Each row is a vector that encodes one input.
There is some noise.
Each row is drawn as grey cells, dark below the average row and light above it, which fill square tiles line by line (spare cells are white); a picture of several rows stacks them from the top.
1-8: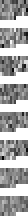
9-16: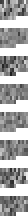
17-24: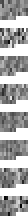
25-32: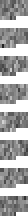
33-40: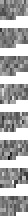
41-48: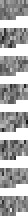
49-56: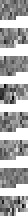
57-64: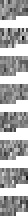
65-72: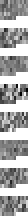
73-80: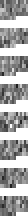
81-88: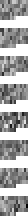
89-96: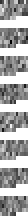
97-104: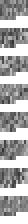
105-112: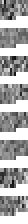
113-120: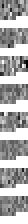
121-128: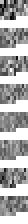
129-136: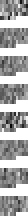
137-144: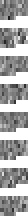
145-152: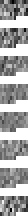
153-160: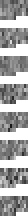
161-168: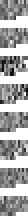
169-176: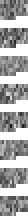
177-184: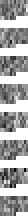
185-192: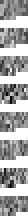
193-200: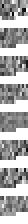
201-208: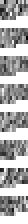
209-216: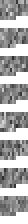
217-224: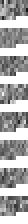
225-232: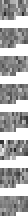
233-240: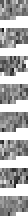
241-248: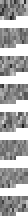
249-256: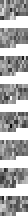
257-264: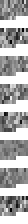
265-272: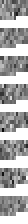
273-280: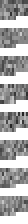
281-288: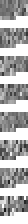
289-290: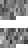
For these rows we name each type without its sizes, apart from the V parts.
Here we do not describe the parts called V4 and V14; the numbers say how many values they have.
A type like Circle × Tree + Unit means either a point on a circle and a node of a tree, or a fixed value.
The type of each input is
(Circle + V14) × V4 + Label.
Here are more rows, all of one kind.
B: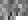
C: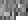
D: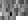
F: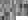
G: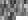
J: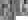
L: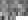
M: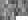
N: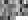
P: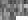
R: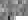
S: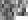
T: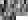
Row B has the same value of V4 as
G, J, M and R.
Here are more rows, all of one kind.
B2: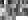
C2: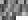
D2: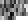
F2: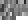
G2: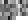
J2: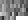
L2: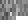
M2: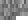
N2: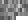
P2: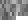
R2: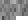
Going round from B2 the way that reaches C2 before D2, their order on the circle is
B2, C2, J2, D2, L2, N2, F2, G2, R2, P2, M2.
